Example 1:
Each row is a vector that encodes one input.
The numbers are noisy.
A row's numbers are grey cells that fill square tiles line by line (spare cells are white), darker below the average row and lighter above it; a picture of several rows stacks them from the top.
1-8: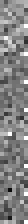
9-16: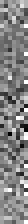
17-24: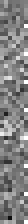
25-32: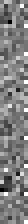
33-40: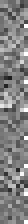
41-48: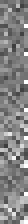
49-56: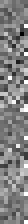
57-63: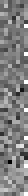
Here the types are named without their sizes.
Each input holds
a point on a line.
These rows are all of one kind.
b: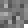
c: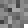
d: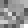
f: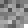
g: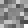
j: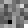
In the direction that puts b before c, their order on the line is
j, b, c, f, d, g.
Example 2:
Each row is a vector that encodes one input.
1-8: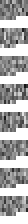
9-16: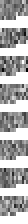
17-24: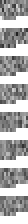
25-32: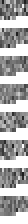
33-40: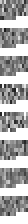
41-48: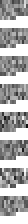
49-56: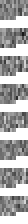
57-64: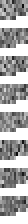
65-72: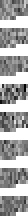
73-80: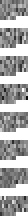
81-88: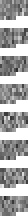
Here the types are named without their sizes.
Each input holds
a point on a line.
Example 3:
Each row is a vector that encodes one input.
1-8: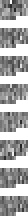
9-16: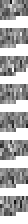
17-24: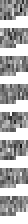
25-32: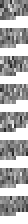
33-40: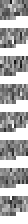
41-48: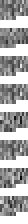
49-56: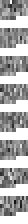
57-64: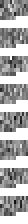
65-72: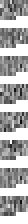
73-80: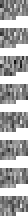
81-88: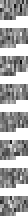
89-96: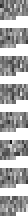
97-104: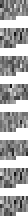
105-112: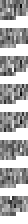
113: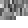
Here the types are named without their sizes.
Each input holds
four true/false values.
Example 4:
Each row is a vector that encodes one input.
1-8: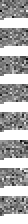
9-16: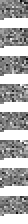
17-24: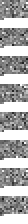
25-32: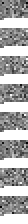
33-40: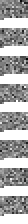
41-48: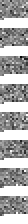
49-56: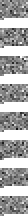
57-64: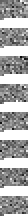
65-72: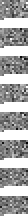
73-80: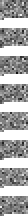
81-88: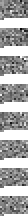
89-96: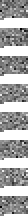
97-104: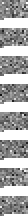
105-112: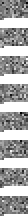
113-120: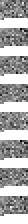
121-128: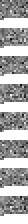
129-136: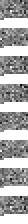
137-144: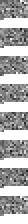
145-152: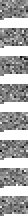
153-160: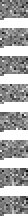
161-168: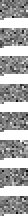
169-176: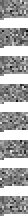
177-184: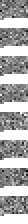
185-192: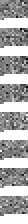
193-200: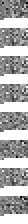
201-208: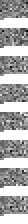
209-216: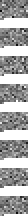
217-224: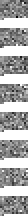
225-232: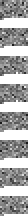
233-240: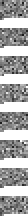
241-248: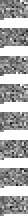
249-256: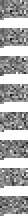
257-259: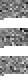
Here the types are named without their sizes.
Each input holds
four true/false values.
